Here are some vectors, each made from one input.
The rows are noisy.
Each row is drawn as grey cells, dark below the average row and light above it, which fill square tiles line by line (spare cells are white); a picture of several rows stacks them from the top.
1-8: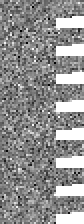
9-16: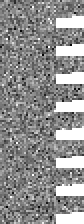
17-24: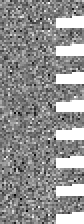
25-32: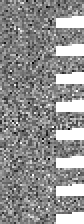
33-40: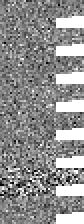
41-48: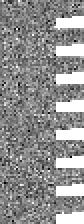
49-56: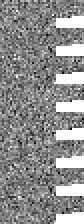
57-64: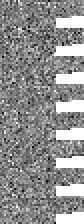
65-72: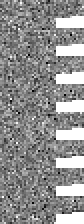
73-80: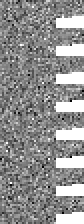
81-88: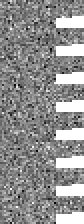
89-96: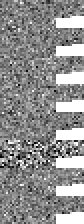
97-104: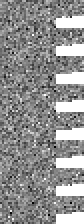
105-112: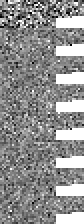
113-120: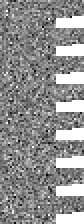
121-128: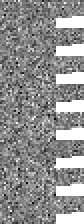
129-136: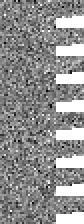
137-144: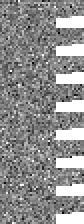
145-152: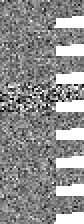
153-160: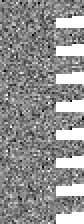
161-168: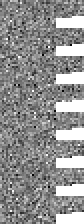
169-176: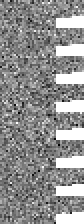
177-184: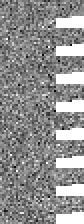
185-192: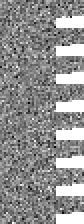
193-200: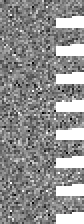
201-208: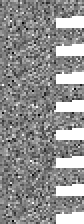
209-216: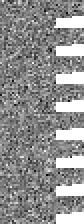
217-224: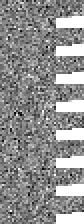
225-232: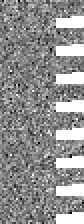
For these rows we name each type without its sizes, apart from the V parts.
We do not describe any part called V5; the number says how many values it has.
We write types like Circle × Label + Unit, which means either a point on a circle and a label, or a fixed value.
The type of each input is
(Bool × Bool × Bool + Tree) × V5 + Unit.
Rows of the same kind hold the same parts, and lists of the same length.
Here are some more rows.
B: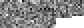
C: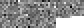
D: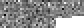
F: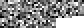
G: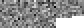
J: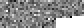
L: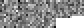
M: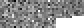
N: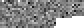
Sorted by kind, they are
B, C, D, N
F
G, J, L, M

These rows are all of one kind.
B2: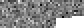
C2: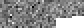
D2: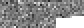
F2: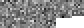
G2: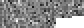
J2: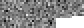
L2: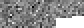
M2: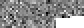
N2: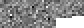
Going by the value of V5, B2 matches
F2 and G2.
